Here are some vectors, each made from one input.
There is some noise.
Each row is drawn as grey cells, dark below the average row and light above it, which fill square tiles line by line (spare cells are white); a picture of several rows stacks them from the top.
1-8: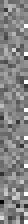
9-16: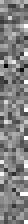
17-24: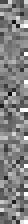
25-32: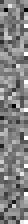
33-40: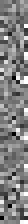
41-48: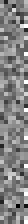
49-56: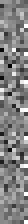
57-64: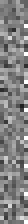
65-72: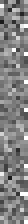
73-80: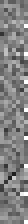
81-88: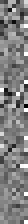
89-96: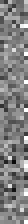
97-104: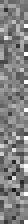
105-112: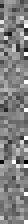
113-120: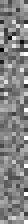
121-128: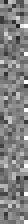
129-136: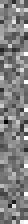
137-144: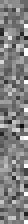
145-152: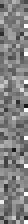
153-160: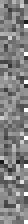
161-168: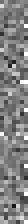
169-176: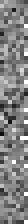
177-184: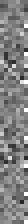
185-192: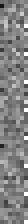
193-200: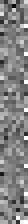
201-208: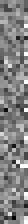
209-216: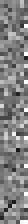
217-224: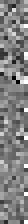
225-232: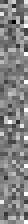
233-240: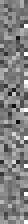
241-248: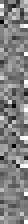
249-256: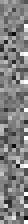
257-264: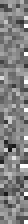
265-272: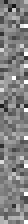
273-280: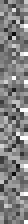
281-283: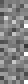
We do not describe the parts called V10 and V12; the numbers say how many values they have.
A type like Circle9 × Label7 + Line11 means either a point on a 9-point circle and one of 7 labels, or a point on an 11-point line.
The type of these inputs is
Bool × Bool × Bool × Bool × Bool + Tree9 × V10 × V12 + Unit.
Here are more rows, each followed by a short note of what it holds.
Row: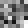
a fixed value
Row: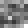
a fixed value
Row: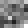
a fixed value
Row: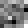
a fixed value
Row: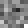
five true/false values
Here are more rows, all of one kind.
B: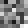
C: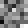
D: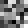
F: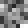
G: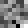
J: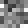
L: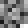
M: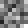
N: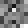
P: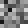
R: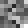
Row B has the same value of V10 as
C, D and P.
